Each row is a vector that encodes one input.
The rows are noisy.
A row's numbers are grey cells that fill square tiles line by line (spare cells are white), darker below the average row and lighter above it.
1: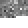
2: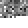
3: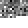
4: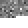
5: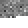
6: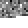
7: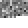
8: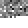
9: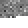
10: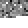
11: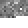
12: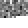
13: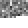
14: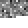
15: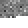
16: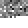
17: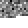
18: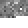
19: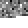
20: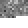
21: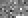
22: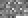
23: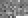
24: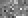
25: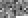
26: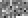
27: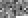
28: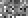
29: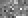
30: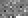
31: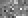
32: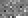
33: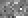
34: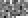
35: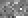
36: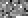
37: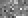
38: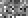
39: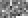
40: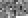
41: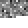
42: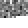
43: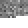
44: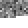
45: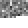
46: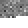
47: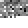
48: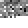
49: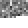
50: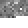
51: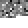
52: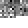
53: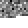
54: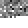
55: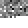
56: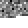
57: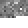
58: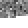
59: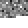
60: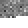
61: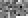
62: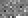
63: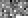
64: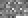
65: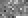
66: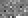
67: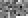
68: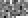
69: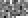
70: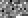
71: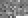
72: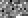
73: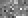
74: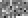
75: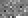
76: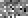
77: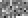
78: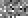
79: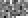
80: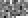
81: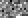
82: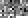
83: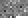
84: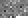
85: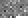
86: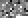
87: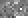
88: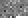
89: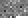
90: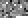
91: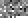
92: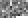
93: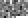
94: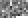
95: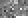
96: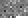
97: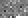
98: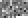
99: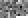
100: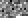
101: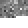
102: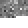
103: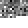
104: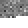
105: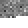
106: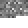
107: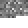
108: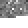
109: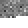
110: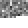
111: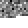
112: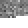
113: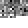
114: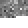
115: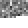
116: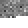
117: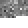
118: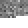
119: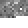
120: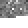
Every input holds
a true/false value, together with either a point on a 6-point line, or a node of an 8-node tree.
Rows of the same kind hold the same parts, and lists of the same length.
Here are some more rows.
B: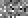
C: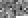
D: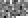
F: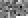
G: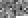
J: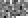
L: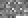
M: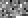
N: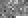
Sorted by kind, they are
B, C, D, F, G, J
L, M, N

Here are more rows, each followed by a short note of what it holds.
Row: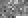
a node of an 8-node tree and a true/false value
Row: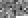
a point on a 6-point line and a true/false value
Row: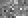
a node of an 8-node tree and a true/false value
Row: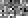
a point on a 6-point line and a true/false value
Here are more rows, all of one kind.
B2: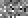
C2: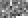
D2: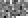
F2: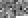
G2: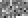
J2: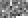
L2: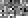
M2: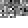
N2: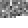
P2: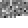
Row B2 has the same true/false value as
L2 and M2.
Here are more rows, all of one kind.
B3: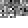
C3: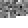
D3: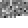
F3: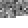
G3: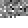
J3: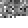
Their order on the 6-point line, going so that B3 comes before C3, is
F3, B3, C3, J3, G3, D3.
